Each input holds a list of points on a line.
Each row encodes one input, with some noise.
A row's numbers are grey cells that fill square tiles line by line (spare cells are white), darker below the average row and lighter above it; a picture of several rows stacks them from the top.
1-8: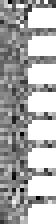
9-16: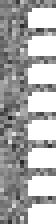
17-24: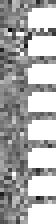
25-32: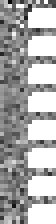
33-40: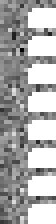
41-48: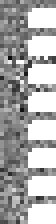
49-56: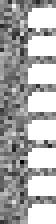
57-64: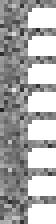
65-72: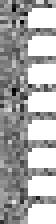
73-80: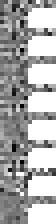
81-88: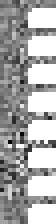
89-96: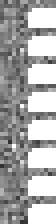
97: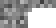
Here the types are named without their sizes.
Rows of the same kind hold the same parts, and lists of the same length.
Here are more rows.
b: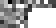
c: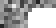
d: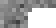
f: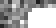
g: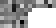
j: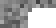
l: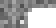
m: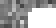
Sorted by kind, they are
b
c, d, g, j
f, l, m

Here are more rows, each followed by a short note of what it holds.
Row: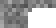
a list of one item
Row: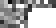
the empty list
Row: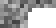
a list of one item
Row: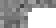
a list of one item
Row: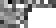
the empty list
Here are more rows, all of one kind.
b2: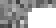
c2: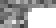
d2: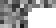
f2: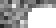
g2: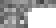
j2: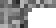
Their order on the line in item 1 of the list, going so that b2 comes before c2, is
f2, b2, g2, c2, j2, d2.
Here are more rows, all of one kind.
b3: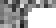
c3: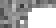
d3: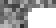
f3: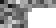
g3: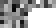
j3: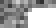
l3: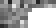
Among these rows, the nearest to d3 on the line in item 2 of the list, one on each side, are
c3 and g3.
